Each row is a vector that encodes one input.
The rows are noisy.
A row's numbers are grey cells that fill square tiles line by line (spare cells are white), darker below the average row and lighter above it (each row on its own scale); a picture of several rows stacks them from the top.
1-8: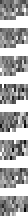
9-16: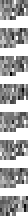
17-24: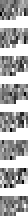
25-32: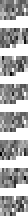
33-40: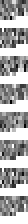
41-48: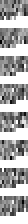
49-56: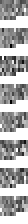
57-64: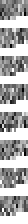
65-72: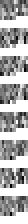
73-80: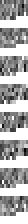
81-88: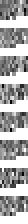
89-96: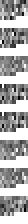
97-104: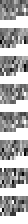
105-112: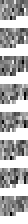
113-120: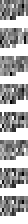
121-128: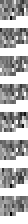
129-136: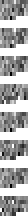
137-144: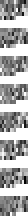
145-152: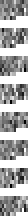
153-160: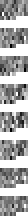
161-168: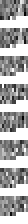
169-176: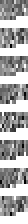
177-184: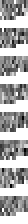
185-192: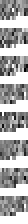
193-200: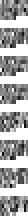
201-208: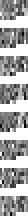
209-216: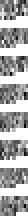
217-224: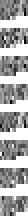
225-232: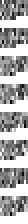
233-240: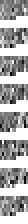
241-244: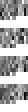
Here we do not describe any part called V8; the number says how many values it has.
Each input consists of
either two values of V8, or a list of up to two items, each a point on a 5-point line and a true/false value.
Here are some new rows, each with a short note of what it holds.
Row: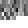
two values of V8
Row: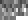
a list of two items
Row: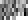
two values of V8
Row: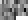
the empty list
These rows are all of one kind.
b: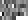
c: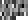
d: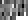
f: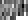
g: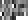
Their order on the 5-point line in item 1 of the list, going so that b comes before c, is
b, g, c, f, d.
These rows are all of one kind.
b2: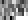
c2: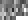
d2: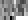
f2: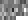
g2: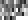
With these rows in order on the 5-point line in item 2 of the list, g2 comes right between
b2 and d2.
